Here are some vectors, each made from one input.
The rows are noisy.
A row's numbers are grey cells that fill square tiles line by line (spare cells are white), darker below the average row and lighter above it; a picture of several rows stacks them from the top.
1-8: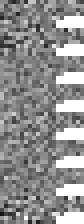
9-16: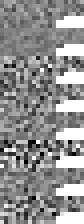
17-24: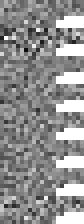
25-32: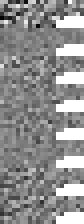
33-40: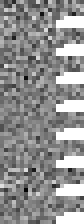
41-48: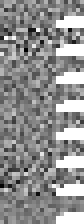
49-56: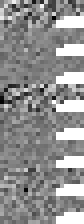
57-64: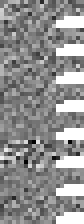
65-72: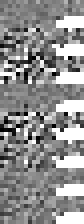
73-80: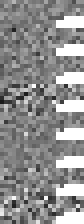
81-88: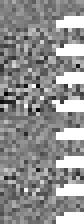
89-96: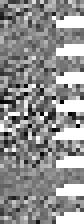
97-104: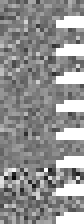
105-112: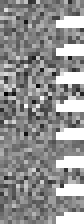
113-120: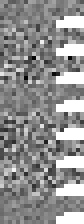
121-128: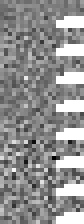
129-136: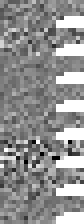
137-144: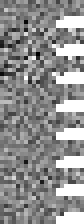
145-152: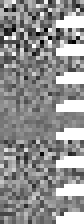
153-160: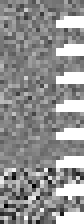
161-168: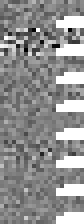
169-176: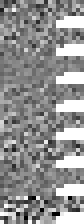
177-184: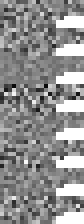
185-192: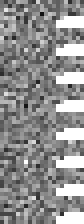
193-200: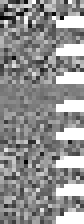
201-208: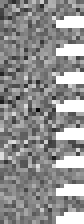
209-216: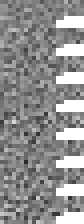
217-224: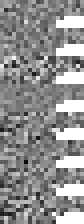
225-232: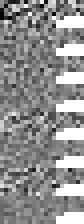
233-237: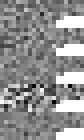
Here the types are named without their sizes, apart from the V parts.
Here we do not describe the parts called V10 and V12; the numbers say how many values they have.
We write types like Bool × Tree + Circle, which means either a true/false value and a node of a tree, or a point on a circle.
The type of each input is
(Bool × Bool × Bool + V12) × Line × V10.
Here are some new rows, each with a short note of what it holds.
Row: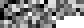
a point on a line, three true/false values and a value of V10
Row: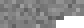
a point on a line, three true/false values and a value of V10
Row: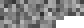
a point on a line, a value of V10 and a value of V12
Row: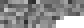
a point on a line, three true/false values and a value of V10
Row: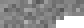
a point on a line, a value of V10 and a value of V12
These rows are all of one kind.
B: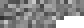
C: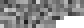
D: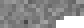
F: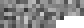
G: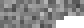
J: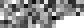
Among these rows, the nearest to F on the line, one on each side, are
G and J.
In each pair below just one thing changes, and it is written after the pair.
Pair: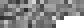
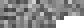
one of the three true/false values
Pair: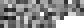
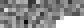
one of the three true/false values
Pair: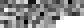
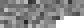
one of the three true/false values
